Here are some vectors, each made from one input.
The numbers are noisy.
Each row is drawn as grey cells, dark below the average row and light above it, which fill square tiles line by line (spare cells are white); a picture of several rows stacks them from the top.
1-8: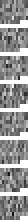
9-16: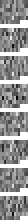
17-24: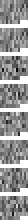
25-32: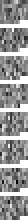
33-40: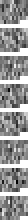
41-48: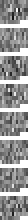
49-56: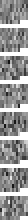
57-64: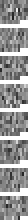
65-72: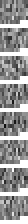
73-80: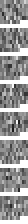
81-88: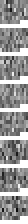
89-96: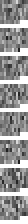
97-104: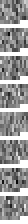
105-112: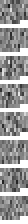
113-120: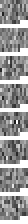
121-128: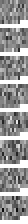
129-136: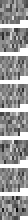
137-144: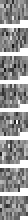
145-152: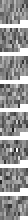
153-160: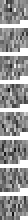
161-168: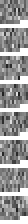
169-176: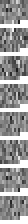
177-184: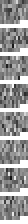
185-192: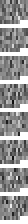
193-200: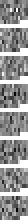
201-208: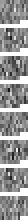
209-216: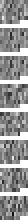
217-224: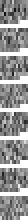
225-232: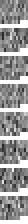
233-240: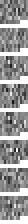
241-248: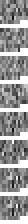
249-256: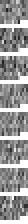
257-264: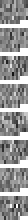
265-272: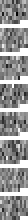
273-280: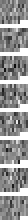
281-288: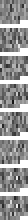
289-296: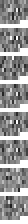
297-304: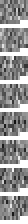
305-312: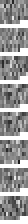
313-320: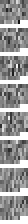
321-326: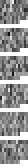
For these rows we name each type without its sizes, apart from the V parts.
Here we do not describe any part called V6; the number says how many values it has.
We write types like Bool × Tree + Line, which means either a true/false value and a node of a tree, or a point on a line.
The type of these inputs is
Circle + Tree + V6.
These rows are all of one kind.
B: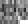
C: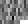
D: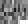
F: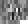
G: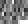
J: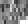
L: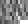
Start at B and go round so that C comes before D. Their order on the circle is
B, L, C, F, J, G, D.
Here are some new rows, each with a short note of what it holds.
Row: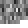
a point on a circle
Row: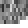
a point on a circle
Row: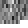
a point on a circle
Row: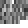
a point on a circle
